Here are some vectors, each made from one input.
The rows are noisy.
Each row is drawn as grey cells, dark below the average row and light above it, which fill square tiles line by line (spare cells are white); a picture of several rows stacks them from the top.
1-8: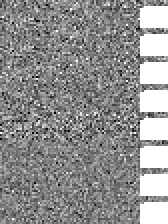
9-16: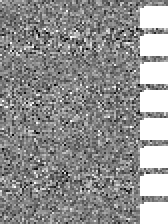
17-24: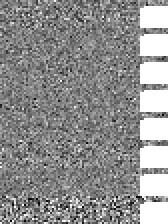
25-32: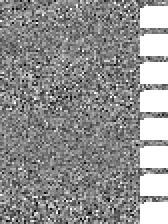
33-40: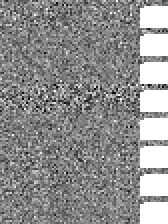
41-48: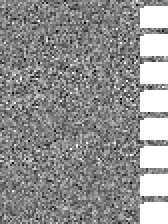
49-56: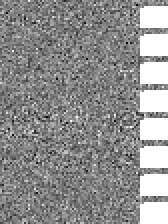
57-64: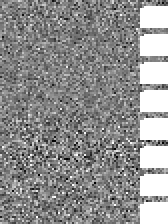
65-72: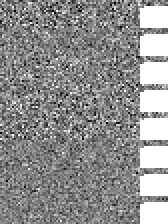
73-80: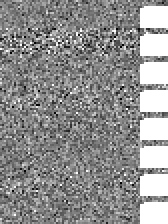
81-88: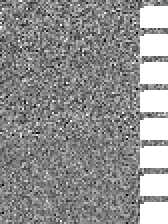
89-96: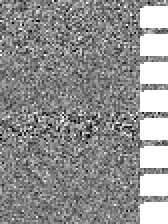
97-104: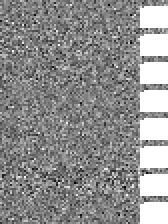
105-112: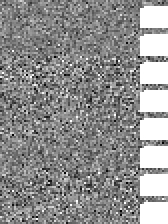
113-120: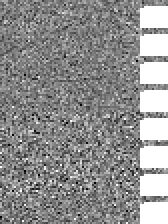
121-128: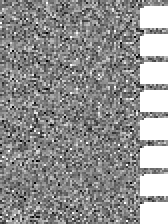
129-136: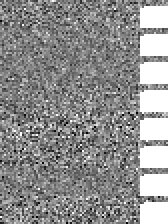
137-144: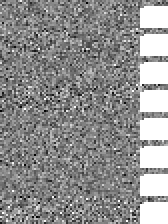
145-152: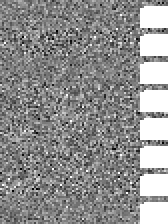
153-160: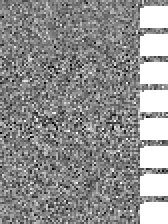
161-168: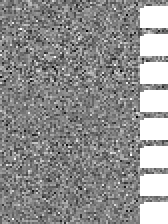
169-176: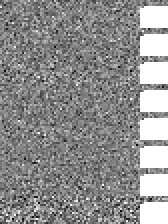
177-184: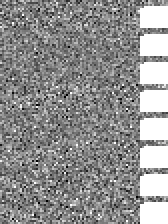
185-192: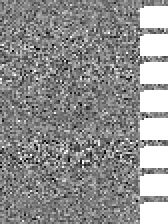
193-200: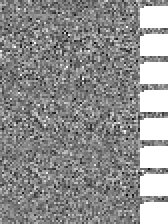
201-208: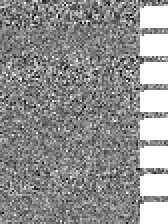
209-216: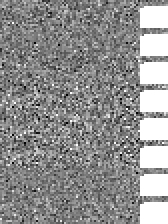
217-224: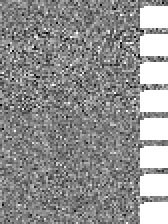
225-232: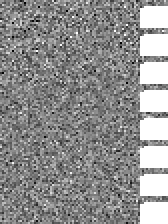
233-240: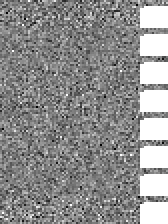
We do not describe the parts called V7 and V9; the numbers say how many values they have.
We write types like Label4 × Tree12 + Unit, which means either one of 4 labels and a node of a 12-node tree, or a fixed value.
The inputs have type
Bool × (Line6 + V7) + V9.
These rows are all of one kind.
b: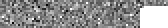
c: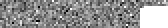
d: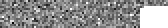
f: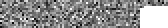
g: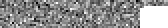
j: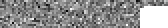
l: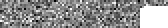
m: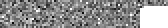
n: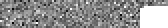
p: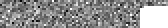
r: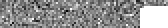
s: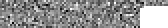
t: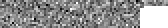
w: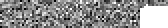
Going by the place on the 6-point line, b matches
l, m, p and r.
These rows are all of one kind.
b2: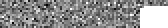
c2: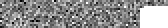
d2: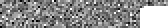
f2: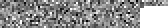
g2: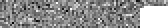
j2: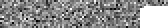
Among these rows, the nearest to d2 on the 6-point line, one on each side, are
b2 and g2.
